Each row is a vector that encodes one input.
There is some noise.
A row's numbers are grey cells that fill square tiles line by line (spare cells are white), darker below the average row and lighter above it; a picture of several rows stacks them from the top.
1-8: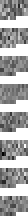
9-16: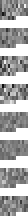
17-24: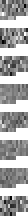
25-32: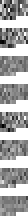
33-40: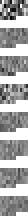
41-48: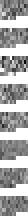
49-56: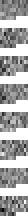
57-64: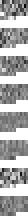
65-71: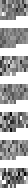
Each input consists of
a point on a 3-point line, a point on a 6-point line and four true/false values.
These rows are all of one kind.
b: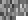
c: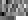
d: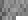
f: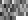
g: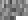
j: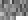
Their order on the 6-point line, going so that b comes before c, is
d, g, b, f, j, c.
